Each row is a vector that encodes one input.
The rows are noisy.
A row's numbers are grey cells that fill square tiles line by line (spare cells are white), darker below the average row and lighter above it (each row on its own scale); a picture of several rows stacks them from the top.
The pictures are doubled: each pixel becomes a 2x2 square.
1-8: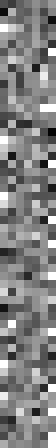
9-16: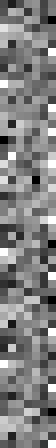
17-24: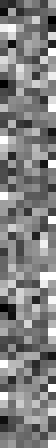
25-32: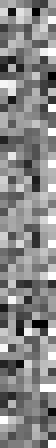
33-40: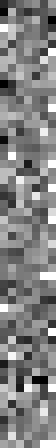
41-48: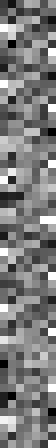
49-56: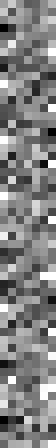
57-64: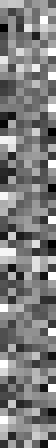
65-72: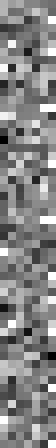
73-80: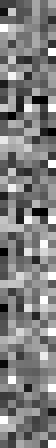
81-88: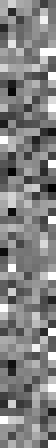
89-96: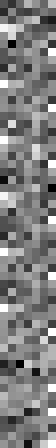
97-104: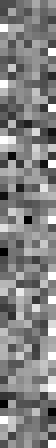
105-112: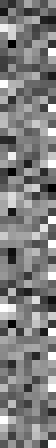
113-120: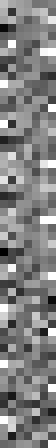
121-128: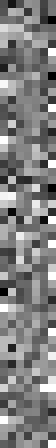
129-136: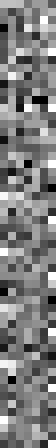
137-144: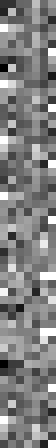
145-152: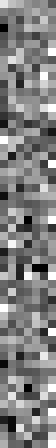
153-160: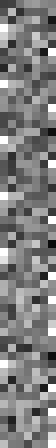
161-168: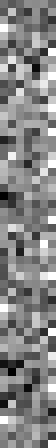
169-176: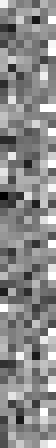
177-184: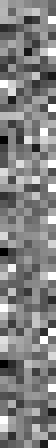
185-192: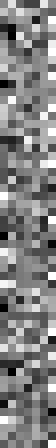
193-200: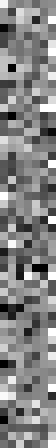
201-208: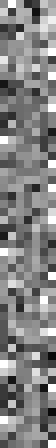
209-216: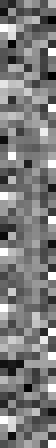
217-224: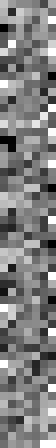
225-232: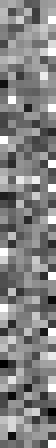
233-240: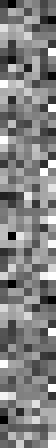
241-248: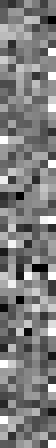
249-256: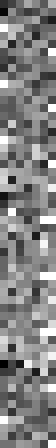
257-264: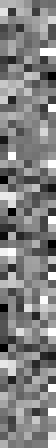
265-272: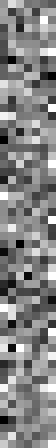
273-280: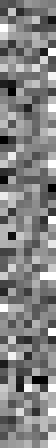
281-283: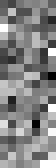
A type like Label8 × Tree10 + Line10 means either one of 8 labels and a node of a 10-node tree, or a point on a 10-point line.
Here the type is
Line6 × List3(Line5) + List3(Circle10).
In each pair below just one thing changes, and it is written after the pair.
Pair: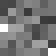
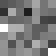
the place on the 6-point line
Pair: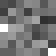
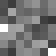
the place on the 5-point line in item 1 of the list
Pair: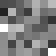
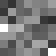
the place on the 6-point line
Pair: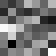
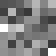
the place on the 6-point line
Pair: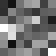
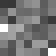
the place on the 6-point line
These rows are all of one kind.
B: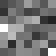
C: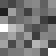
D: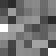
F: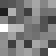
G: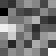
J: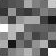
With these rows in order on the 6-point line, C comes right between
D and F.
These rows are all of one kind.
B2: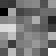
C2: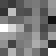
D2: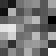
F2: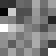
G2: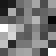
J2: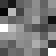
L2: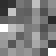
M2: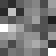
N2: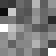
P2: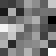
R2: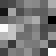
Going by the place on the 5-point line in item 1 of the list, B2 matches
F2, J2, M2 and N2.
